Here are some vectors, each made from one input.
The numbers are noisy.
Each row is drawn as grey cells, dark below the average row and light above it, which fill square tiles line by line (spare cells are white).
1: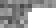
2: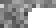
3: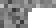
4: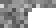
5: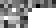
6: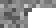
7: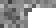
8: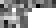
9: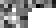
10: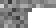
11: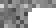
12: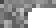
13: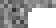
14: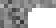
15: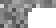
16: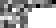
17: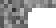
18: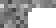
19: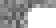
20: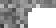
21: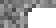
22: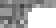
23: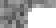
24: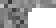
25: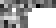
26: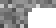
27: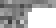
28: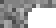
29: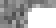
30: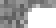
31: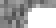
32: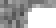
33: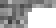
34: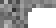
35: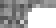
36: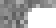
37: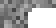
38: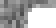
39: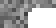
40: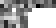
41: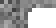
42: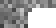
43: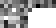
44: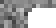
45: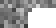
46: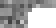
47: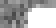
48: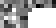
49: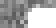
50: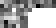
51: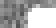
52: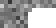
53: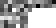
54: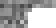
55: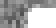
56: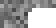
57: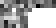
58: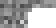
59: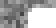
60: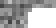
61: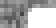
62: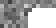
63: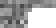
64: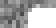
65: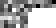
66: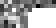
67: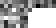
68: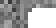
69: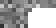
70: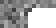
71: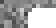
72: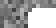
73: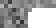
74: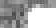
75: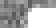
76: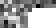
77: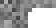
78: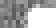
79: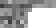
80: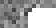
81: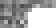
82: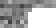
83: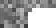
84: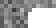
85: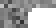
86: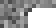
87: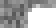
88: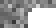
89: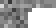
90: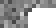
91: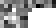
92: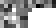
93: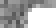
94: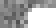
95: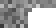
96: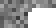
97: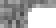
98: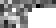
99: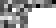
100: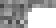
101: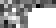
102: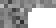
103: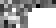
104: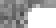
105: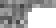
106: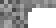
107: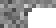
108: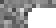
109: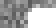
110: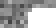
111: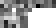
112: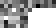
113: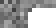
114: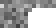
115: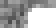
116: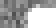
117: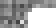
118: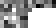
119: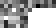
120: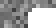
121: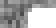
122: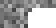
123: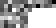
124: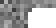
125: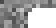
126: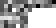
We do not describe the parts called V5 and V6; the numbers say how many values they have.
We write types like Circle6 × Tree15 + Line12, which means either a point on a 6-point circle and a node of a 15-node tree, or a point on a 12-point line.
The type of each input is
Bool × (Line4 + V6) + V5.
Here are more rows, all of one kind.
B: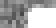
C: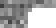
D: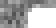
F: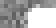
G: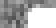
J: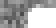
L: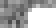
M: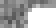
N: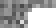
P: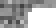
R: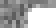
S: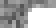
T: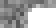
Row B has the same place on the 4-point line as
G, M and R.
